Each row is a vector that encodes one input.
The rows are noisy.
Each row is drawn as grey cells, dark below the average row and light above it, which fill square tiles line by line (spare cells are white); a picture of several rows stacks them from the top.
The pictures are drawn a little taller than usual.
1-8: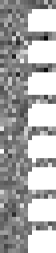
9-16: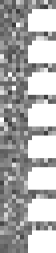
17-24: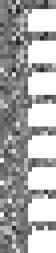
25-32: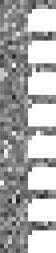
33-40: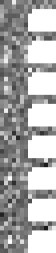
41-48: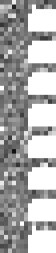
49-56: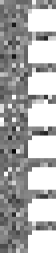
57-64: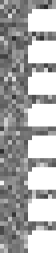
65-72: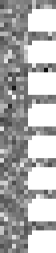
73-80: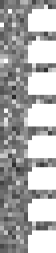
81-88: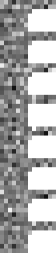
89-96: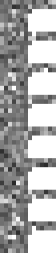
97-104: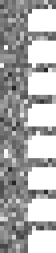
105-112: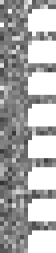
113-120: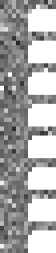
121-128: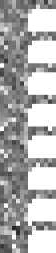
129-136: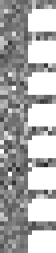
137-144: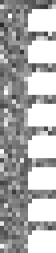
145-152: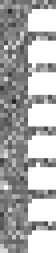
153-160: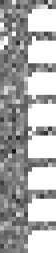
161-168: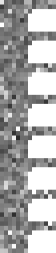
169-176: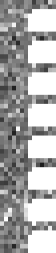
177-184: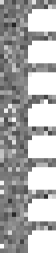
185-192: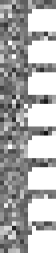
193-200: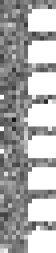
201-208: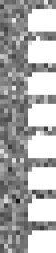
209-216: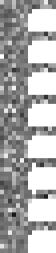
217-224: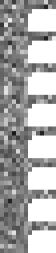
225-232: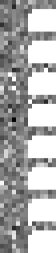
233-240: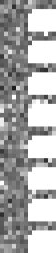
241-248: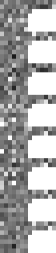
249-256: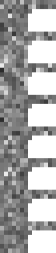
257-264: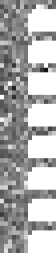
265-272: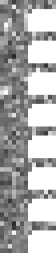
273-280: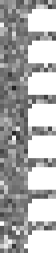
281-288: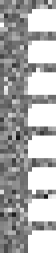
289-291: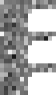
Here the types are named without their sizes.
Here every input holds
a list of points on a circle.
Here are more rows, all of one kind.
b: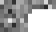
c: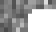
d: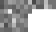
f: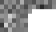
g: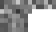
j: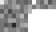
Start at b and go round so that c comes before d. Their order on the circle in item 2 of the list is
b, f, j, c, d, g.
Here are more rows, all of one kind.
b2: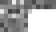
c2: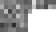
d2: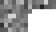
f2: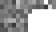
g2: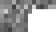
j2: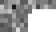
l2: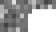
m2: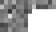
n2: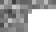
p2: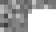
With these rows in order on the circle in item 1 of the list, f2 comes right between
g2 and j2.
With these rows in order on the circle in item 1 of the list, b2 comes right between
l2 and p2.
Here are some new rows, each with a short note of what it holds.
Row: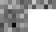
a list of two items
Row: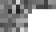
the empty list
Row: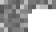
a list of one item
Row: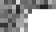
the empty list
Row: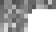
a list of one item
